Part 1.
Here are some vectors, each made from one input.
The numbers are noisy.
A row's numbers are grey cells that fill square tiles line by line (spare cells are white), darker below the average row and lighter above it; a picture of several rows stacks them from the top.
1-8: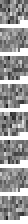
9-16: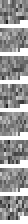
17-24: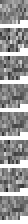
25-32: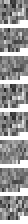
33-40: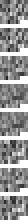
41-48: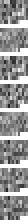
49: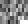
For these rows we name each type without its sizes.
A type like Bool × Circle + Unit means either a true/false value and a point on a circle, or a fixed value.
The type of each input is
Line.
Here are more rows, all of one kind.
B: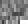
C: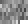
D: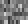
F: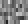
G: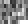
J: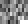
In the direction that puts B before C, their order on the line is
J, D, B, C, F, G.
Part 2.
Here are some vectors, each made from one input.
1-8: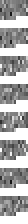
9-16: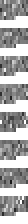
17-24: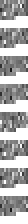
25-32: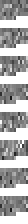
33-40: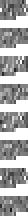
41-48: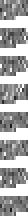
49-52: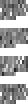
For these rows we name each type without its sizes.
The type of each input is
Line.
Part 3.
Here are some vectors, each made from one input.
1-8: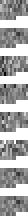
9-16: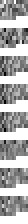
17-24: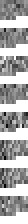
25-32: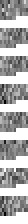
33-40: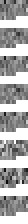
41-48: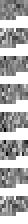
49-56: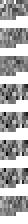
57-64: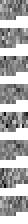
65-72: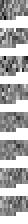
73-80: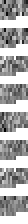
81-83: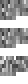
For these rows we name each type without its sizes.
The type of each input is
Tree.
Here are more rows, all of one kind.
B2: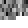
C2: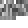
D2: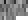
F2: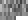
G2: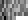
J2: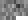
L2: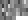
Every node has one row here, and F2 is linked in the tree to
C2 and J2.
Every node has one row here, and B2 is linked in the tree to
D2.
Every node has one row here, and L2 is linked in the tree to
G2 and J2.
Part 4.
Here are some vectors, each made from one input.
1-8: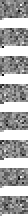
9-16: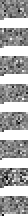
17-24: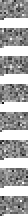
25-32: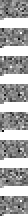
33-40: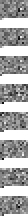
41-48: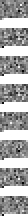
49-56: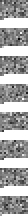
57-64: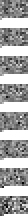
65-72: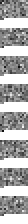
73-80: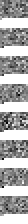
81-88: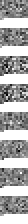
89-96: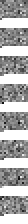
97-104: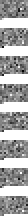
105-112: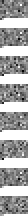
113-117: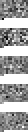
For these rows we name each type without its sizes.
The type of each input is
Circle + Unit.
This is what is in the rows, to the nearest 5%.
About 95% of them hold a point on a circle. The rest hold a fixed value.
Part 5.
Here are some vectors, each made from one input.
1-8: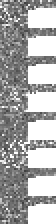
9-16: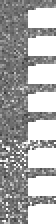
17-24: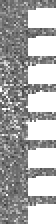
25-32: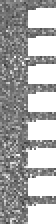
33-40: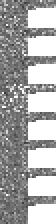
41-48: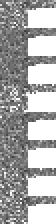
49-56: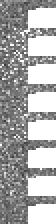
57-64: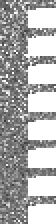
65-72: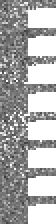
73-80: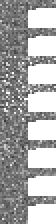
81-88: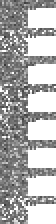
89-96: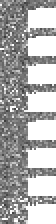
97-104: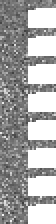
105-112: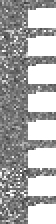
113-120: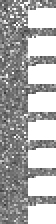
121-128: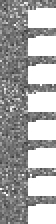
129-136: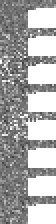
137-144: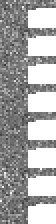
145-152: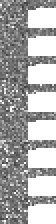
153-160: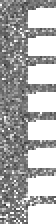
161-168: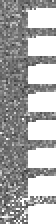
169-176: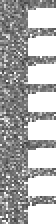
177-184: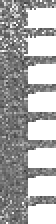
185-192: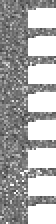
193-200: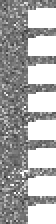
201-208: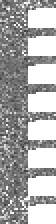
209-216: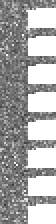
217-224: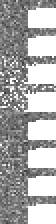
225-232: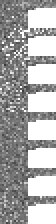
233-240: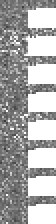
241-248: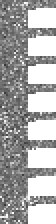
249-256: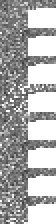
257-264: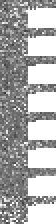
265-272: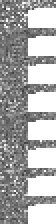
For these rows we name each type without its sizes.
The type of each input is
Line.
